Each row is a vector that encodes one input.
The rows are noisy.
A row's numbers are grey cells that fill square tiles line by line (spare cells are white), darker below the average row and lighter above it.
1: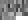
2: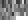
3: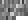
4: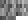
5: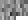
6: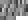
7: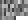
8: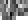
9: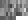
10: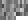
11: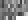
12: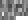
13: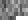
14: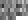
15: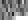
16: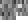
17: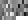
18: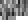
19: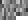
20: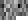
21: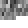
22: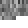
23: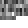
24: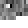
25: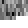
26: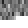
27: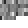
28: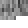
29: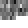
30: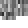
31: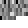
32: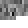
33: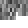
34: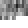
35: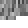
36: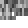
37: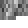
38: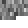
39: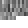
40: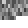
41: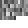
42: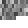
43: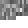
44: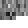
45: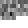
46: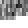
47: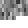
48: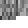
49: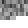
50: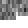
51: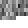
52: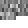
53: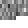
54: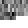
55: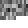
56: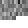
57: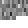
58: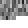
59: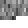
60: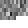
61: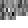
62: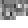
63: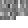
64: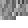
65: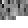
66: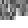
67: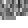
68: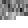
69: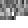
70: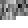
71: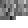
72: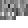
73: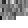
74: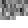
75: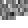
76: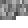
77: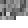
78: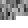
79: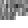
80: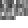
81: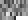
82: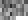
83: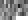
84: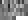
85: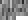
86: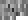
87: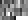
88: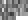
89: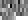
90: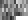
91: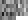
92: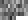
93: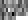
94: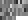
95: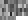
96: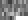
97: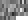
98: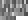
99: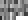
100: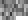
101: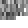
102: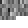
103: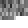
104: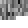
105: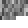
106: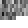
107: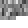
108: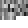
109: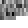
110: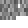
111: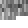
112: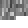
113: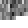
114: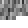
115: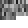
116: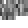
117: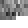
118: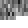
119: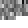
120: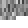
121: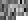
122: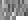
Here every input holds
a point on an 8-point circle, one of 8 labels and three true/false values.
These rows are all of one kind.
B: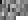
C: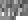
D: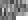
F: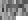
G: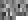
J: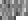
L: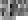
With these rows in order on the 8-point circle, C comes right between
B and J.
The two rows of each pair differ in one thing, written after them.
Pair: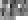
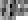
one of the three true/false values
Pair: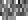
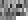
the label
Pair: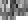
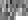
the label
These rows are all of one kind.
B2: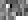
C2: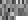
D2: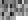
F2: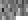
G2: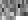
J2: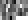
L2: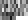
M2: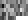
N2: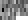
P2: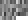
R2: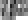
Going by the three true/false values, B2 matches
L2 and M2.
